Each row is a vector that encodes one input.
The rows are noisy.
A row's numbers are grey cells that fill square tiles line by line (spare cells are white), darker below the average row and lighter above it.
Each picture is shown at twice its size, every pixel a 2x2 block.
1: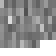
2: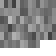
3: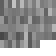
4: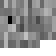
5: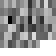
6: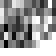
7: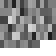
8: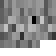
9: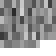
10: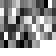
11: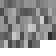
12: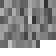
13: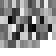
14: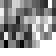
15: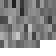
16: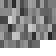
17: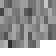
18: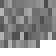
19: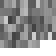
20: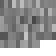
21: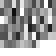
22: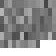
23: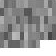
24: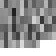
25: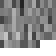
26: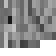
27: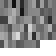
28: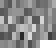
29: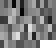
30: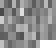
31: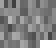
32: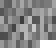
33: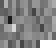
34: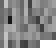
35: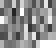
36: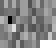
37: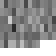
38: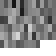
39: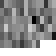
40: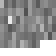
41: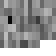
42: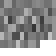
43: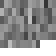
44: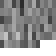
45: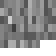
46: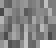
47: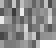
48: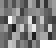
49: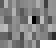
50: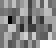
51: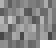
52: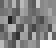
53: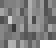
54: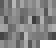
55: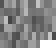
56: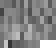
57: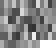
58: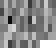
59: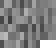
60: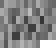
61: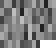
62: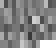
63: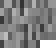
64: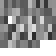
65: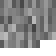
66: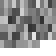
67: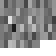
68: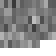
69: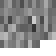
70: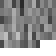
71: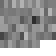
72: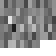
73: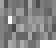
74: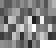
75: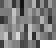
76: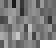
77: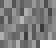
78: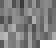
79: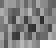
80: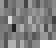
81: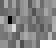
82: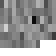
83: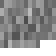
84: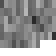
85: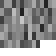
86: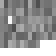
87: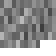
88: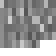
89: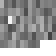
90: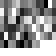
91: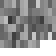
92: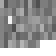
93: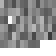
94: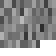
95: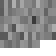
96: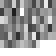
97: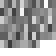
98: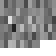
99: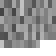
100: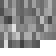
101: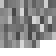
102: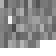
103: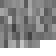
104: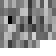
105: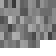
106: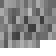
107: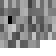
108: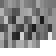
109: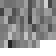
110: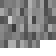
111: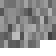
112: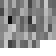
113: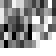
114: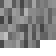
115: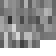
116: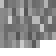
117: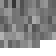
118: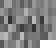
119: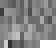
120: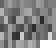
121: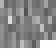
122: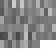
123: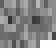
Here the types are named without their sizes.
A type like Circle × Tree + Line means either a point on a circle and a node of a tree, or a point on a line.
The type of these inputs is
List(Circle).
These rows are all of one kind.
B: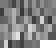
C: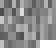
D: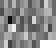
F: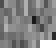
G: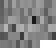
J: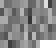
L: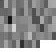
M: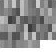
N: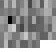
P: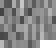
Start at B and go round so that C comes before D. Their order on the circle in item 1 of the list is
B, J, C, P, G, M, F, L, N, D.
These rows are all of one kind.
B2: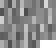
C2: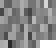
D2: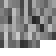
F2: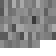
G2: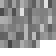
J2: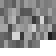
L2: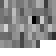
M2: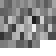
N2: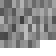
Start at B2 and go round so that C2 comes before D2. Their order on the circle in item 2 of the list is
B2, C2, L2, F2, G2, D2, M2, J2, N2.
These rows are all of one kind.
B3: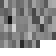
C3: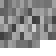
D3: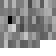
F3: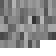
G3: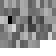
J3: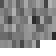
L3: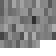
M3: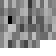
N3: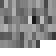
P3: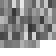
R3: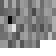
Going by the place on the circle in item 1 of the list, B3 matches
G3 and R3.
